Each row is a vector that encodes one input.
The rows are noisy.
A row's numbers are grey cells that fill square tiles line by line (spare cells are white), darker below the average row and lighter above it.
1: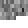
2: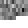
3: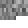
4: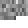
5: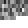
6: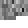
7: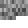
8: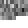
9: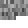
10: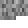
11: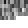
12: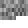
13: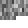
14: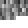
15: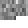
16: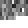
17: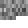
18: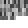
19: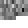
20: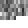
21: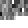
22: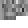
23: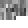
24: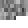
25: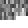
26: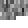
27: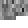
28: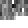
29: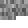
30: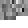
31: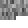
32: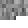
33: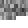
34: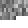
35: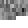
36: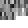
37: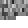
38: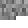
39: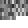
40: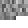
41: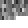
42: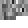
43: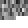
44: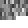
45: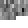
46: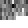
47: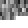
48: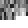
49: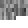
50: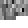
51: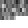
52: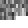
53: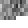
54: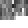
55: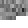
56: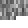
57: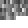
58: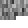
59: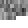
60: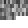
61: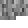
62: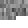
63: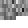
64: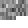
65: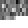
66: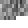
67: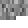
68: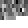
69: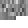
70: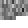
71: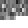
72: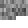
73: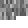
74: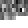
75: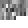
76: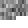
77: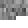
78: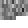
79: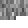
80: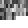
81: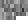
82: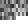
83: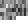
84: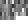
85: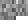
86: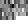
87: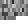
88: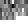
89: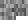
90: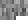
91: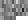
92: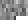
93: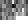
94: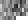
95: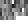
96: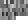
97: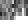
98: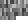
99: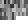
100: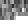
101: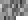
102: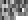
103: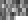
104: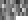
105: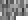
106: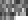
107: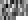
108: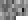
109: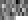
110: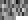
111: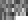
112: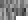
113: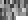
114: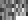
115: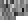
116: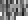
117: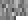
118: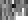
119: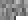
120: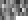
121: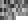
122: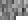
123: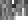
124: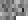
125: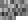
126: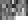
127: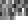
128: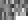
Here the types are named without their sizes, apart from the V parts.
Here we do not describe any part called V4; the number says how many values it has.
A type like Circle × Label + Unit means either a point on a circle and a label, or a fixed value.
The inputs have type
Bool × Bool × Bool × V4 + List(Line).
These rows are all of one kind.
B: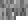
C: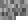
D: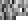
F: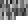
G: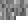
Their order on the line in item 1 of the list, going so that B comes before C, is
G, B, C, D, F.
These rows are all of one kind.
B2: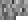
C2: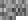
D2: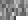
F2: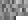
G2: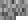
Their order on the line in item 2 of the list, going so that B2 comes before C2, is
B2, G2, C2, D2, F2.
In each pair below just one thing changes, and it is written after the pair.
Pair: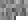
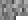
the place on the line in item 2 of the list
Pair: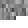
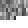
the place on the line in item 2 of the list
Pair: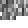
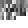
the place on the line in item 2 of the list
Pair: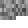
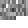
the place on the line in item 2 of the list
